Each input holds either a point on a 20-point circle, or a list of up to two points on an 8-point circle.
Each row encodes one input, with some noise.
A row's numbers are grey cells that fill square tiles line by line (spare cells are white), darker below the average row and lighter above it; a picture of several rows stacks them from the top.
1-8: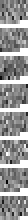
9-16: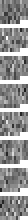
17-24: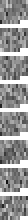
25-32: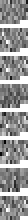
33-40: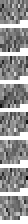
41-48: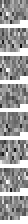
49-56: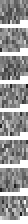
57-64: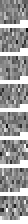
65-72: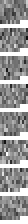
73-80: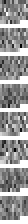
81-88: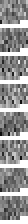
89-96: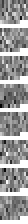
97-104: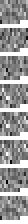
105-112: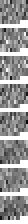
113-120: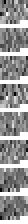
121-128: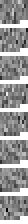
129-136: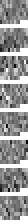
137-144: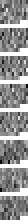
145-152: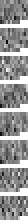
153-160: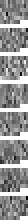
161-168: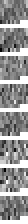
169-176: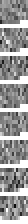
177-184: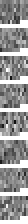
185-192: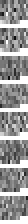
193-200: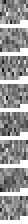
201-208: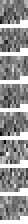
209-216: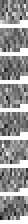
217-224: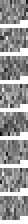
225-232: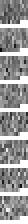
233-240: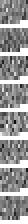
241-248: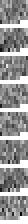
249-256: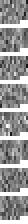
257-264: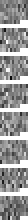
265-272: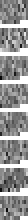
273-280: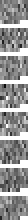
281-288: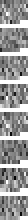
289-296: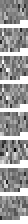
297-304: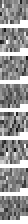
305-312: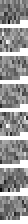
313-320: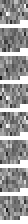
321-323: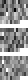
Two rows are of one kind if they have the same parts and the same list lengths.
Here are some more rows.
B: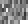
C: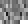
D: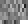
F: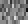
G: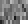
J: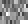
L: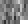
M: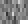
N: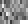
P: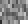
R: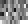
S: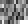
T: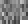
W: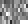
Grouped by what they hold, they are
B, F, J, N, R, W
C, D, L, M, T
G, P
S

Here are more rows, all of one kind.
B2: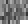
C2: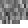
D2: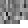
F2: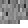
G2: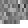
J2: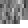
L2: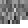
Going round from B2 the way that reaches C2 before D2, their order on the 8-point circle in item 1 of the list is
B2, C2, D2, F2, G2, J2, L2.
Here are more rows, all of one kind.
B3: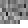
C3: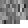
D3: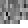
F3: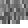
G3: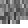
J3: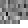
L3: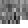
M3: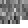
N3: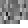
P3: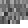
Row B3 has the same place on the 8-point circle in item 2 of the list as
J3 and P3.
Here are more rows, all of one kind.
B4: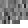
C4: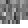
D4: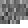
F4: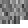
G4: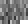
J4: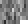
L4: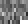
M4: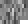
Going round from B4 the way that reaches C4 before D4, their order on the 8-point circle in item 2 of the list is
B4, M4, C4, G4, D4, L4, F4, J4.
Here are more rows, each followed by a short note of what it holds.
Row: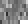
a list of one item
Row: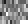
a point on a 20-point circle
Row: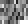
the empty list
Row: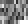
the empty list
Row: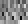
a point on a 20-point circle
